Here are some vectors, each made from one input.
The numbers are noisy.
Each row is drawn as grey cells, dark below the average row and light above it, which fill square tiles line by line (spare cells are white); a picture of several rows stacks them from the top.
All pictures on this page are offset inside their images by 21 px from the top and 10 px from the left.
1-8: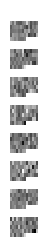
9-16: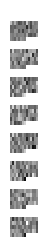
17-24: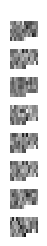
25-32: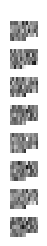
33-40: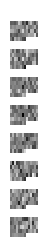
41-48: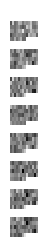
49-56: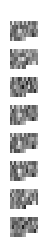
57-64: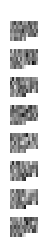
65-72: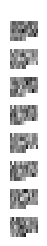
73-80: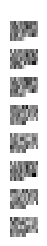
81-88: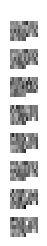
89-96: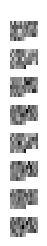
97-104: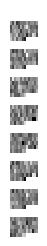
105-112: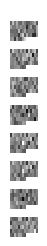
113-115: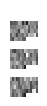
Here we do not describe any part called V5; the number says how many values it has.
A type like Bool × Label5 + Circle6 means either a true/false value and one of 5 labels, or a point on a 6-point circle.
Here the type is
Bool × (Tree7 + V5).
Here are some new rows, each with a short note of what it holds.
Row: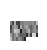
a node of a 7-node tree and a true/false value
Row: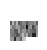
a true/false value and a value of V5
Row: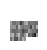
a node of a 7-node tree and a true/false value
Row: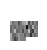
a node of a 7-node tree and a true/false value
